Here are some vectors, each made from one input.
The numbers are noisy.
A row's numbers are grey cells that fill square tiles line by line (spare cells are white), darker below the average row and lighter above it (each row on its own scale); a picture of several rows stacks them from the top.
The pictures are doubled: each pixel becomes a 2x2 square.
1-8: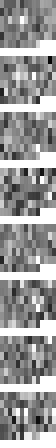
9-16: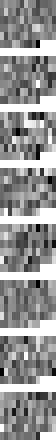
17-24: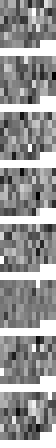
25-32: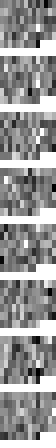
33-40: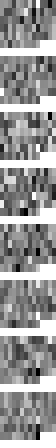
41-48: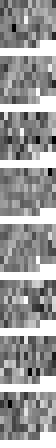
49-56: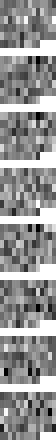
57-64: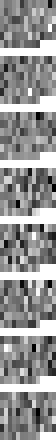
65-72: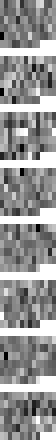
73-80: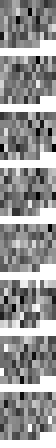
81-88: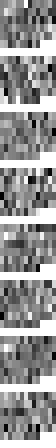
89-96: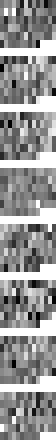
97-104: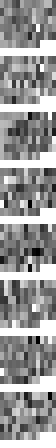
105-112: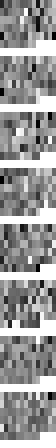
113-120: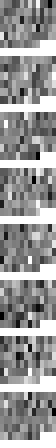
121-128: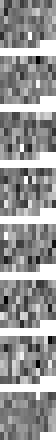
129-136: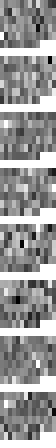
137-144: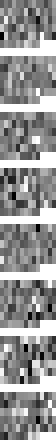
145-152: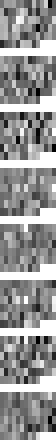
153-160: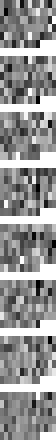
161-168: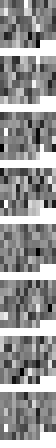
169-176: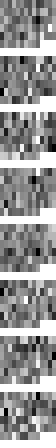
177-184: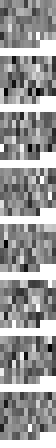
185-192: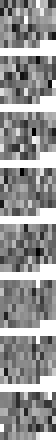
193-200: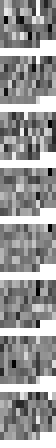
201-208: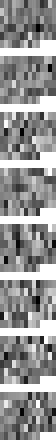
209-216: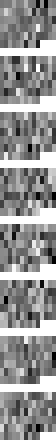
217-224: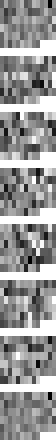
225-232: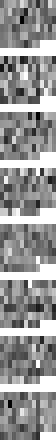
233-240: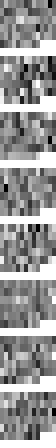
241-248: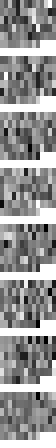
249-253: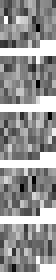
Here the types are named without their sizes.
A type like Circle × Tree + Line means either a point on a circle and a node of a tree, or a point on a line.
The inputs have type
(Bool × Circle + Label) × Label × Label.
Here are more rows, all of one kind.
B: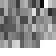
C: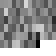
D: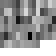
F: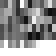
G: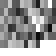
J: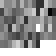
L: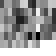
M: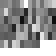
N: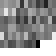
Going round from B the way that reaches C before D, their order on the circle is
B, M, C, N, D, L, G, F, J.
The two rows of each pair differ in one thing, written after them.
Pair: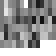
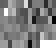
one of the two labels
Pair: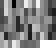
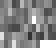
the place on the circle
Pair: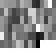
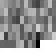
the place on the circle
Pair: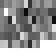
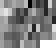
the place on the circle
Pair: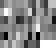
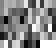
the place on the circle
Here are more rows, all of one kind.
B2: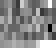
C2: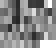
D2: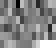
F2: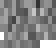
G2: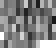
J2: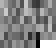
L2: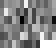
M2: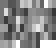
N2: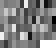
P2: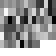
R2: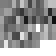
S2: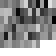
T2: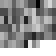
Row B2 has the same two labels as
C2 and D2.
